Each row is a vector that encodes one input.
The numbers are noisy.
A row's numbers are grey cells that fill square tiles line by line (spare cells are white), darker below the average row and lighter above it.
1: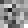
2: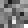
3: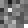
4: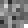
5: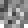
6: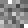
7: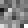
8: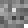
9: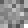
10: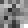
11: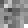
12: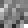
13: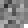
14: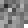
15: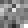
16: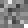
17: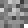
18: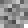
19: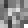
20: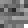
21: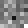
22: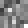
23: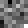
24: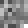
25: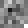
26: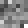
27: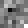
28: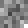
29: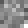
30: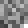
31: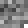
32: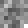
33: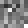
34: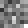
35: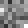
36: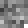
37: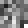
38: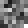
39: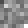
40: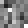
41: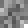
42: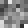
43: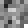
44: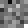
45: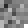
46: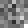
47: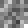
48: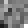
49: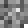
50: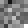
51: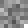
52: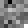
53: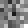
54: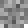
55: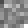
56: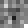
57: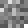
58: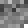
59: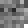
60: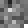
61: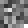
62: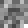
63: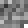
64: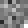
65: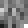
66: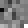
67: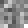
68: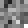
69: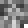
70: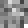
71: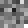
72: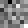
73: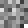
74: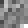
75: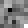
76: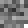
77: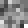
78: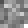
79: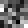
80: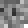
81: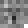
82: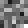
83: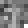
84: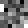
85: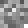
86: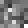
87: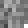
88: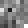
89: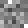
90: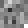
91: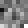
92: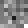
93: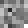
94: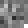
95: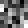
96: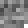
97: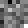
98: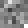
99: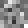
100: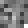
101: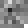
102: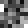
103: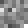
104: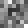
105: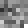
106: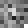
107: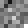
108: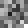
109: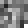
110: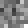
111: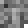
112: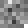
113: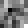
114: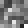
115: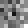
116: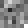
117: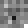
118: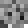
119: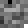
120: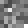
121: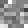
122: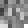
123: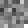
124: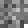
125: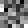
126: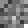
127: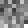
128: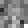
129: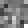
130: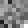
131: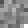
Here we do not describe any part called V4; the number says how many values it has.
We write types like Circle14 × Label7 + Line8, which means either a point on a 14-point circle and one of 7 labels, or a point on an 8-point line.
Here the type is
List2(Bool × V4).
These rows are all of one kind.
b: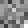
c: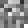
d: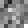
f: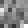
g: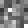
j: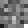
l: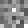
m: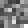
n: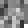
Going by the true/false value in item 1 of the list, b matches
c, f and l.
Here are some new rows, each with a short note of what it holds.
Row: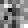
a list of one item
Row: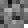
a list of two items
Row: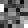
the empty list
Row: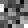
the empty list
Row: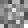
a list of two items
